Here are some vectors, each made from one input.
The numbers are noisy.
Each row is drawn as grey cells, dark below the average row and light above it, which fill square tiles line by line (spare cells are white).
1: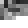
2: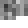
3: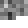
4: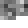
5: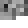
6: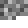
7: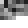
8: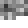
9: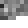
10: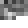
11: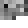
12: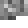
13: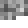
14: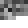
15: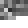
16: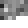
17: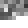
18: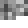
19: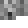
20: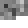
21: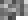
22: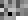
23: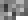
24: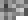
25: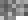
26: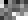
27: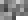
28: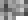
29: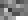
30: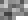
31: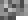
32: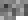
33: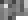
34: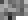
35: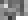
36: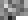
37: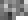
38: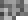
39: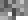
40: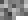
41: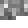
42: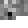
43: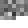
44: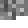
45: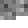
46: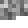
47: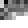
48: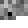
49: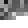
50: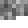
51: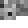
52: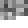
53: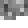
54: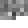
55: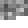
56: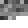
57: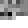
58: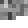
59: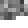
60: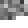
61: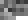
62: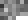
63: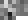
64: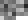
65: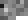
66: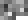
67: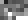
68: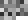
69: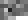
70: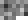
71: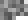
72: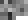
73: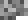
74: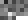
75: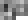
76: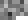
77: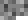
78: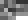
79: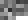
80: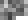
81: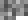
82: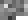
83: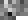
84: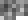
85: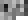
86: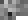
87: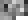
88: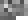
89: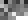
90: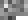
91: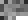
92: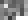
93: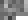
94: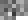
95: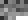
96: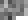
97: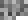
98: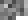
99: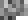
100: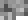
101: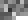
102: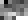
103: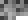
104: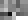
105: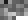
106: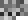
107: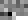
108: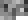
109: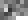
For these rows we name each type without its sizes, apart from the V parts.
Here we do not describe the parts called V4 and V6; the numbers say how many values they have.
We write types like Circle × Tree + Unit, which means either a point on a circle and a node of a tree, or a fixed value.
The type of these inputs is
Bool × V6 + Line × V4.
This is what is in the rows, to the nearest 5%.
About 35% of them hold a point on a line and a value of V4. The rest hold a true/false value and a value of V6.
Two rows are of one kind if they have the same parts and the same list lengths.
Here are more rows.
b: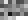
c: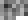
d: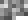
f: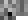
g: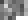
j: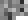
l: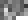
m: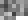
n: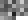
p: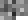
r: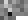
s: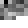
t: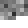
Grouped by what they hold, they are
b, l, s
c, d, f, g, j, m, n, p, r, t

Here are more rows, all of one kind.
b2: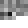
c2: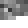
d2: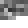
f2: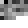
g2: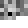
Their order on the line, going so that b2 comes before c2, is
g2, b2, c2, d2, f2.
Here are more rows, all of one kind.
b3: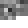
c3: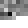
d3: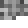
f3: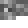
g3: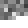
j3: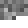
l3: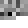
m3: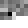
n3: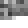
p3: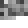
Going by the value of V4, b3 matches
f3, n3 and p3.
